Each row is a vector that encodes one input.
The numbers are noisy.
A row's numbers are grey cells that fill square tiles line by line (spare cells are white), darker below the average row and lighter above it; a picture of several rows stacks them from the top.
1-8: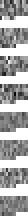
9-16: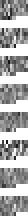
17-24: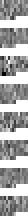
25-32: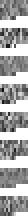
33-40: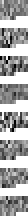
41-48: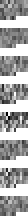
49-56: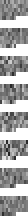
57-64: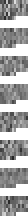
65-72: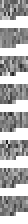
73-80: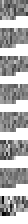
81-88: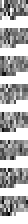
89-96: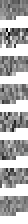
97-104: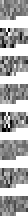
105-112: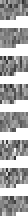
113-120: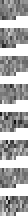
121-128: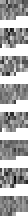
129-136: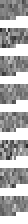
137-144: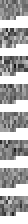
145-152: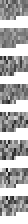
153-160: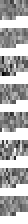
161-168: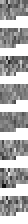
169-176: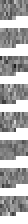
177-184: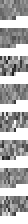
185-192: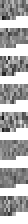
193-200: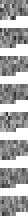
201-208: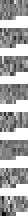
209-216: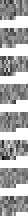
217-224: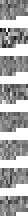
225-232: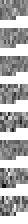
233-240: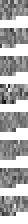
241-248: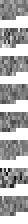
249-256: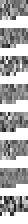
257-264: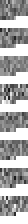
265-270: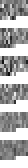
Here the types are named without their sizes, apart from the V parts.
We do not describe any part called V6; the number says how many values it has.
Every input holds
either a point on a line, or three true/false values, or a value of V6.
